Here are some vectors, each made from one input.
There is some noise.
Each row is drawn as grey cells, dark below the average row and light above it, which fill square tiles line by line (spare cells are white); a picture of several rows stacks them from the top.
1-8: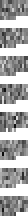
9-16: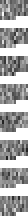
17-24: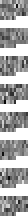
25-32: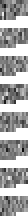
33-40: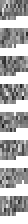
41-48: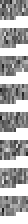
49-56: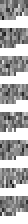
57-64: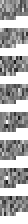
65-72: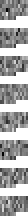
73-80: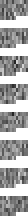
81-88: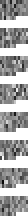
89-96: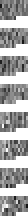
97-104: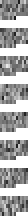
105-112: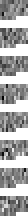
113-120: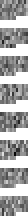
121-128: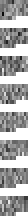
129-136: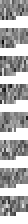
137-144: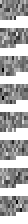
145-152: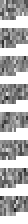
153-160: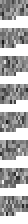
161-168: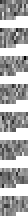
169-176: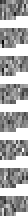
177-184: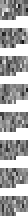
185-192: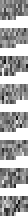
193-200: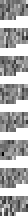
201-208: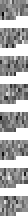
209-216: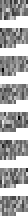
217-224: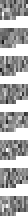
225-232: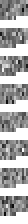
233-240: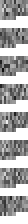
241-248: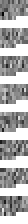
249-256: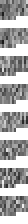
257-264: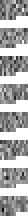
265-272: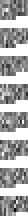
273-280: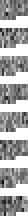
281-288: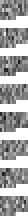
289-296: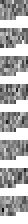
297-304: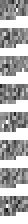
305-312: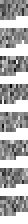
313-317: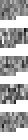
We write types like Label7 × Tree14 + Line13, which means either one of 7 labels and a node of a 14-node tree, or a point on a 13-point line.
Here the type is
Label7 × Label7 × Label7 × (Label9 + Line5).
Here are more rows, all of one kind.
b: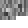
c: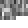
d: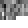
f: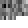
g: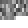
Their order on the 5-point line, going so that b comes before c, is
b, c, g, d, f.
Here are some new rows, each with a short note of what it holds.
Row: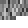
three labels (each one of 7) and one of 9 labels
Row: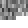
three labels (each one of 7) and one of 9 labels
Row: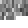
three labels (each one of 7) and one of 9 labels
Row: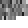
three labels (each one of 7) and a point on a 5-point line
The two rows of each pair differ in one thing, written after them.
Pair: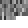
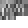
the place on the 5-point line
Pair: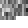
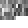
one of the three labels
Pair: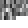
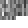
the place on the 5-point line
